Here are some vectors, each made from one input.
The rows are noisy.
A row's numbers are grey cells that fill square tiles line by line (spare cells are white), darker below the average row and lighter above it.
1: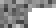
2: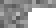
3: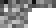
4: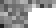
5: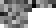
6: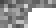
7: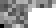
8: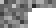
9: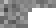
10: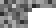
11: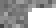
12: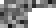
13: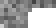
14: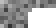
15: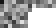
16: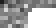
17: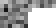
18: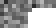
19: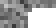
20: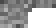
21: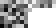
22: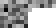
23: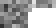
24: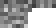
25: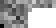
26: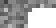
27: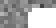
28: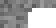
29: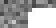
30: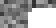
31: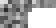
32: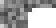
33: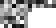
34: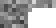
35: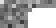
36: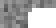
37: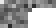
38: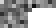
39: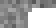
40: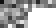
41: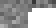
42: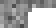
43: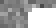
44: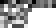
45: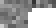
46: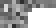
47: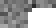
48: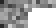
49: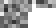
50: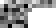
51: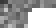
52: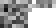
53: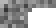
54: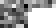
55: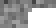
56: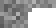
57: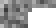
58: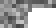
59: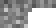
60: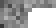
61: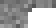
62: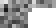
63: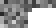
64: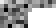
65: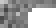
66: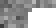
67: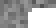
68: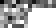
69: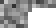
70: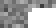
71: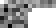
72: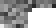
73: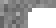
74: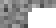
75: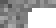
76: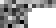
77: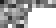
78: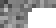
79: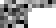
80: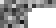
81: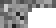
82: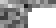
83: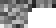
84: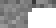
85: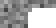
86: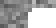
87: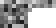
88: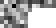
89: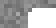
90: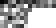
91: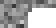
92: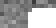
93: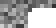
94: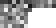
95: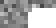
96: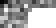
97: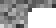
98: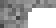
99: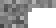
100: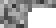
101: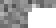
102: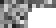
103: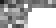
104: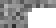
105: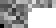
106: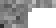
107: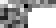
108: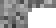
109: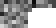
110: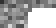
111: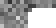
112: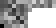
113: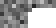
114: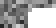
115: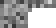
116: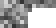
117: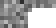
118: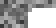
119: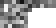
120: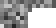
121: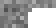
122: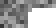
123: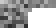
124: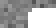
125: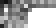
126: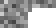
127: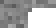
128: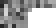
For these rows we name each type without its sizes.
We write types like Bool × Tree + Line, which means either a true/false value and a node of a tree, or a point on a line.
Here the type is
Circle + List(Line).
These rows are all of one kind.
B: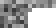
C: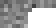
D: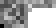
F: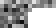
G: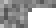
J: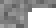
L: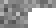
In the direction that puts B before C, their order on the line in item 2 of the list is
F, J, G, B, L, C, D.
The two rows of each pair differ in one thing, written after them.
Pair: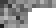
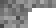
the place on the line in item 1 of the list
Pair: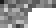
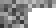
the place on the line in item 1 of the list
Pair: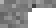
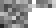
the place on the line in item 1 of the list
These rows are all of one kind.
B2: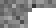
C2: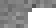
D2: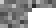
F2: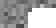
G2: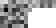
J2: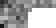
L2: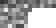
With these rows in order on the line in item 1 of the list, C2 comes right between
B2 and L2.
